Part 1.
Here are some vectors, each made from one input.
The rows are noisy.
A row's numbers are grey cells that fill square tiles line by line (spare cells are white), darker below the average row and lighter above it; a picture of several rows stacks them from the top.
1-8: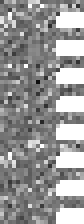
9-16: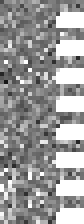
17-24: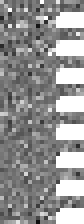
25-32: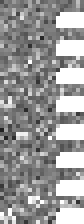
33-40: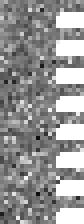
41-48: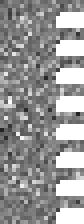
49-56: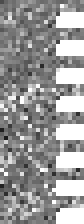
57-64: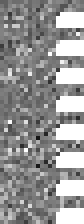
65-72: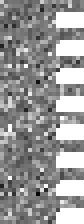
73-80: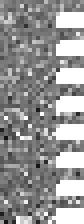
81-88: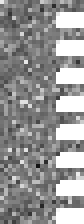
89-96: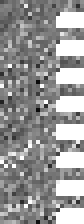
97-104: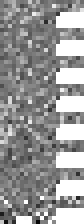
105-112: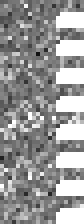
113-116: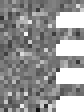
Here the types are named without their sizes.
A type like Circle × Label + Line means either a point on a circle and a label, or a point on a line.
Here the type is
Bool × Bool × Bool + Circle × Line.
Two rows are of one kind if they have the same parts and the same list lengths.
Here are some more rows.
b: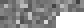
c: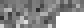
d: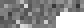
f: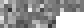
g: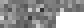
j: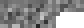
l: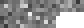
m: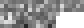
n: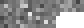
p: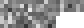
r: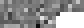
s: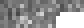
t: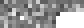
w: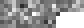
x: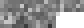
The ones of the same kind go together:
b, d, f, g, l, m, n, p, x
c, j, r, s, t, w

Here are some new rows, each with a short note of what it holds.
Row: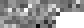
a point on a circle and a point on a line
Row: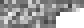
a point on a circle and a point on a line
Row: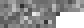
a point on a circle and a point on a line
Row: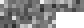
three true/false values
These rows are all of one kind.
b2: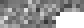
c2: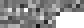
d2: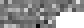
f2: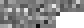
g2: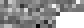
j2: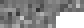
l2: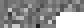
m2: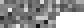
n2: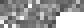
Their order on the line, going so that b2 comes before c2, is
n2, l2, d2, j2, m2, g2, f2, b2, c2.
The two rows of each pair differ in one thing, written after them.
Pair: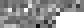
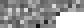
the place on the circle
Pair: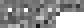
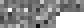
the place on the line
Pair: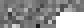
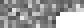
the place on the circle
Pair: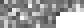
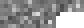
the place on the circle
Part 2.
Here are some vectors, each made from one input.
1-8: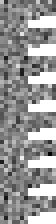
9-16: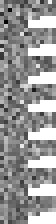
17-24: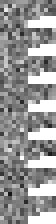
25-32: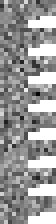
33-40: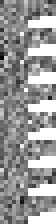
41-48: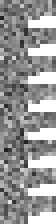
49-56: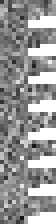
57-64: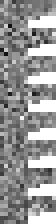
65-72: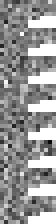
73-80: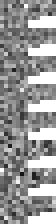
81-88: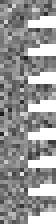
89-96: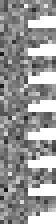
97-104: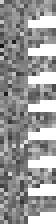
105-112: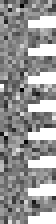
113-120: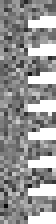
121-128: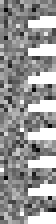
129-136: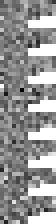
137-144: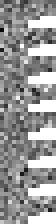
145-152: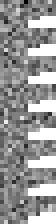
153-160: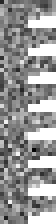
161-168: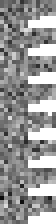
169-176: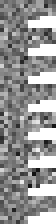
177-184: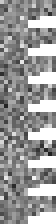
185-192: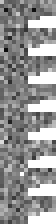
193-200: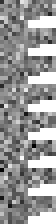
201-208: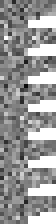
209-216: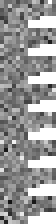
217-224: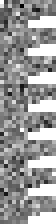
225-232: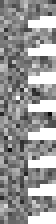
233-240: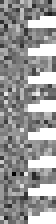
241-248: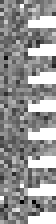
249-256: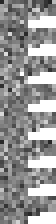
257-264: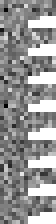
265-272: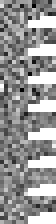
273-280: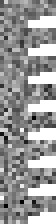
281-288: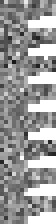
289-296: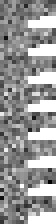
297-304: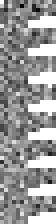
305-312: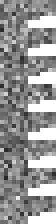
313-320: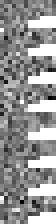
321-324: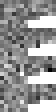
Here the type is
(Circle17 + Line9) × Line7.
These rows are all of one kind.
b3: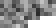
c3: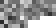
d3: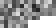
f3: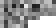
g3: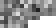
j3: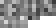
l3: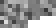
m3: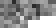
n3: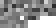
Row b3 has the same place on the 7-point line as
j3 and m3.
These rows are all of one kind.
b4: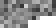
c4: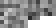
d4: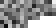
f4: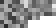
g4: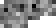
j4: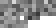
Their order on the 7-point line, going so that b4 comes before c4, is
b4, g4, j4, c4, f4, d4.
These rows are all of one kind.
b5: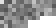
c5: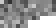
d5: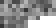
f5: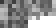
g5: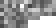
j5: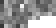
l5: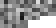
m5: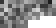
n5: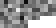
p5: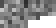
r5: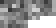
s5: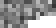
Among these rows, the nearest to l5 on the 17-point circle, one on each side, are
n5 and s5.
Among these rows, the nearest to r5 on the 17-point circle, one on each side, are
f5 and p5.
